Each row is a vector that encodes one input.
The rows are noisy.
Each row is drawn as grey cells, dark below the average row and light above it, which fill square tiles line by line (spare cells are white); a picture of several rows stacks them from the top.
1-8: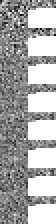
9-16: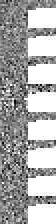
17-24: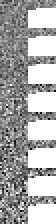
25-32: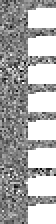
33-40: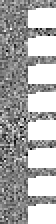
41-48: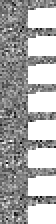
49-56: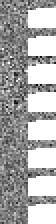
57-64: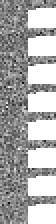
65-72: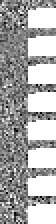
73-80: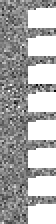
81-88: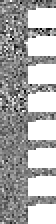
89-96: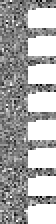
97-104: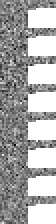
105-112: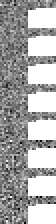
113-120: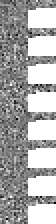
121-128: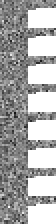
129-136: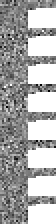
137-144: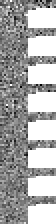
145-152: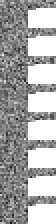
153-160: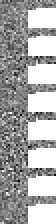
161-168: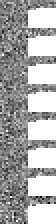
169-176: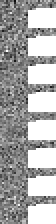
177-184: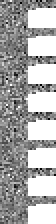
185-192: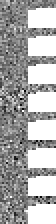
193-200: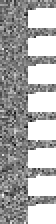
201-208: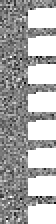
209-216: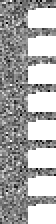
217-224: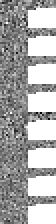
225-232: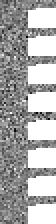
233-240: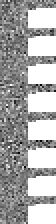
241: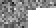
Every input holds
either a point on a 13-point circle, or a list of up to two points on a 14-point circle.
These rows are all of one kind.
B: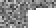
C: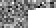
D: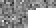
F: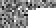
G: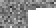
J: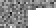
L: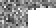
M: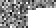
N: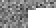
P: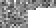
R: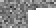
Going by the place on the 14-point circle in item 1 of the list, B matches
G, J, M and R.
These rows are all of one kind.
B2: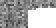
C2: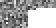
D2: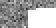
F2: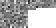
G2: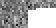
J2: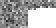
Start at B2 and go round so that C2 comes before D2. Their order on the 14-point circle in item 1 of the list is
B2, J2, F2, G2, C2, D2.
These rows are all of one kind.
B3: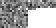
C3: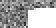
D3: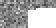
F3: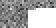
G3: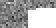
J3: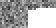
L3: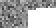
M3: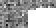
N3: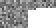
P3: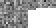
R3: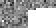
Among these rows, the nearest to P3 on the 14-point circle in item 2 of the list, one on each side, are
M3 and N3.
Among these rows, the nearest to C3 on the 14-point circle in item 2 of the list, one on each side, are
F3 and L3.
